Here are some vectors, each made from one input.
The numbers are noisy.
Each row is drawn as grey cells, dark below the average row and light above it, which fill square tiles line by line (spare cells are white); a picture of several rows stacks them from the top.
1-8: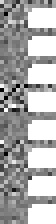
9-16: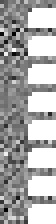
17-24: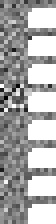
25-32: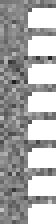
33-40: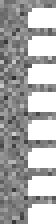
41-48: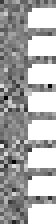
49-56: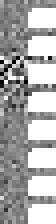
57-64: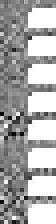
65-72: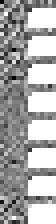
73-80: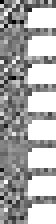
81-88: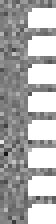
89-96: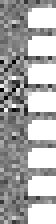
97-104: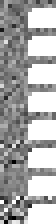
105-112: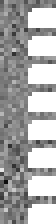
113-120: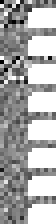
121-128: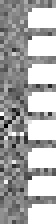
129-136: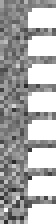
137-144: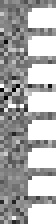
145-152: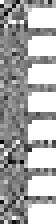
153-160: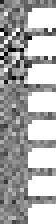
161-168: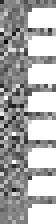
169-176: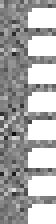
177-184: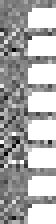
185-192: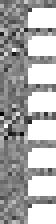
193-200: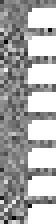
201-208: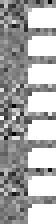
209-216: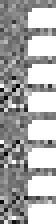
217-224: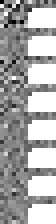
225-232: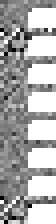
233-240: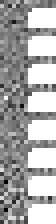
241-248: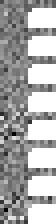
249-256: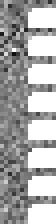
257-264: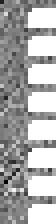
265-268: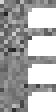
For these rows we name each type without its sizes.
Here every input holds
a true/false value, together with either a point on a circle, or a fixed value.
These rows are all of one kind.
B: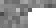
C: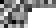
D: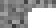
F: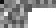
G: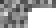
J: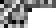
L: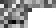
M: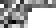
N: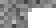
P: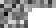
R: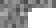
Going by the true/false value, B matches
L, M and P.
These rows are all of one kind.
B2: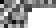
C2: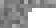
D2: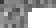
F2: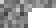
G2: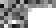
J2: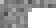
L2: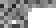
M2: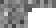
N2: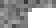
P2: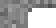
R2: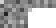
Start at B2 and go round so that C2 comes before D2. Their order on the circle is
B2, L2, C2, J2, R2, N2, G2, F2, M2, P2, D2.
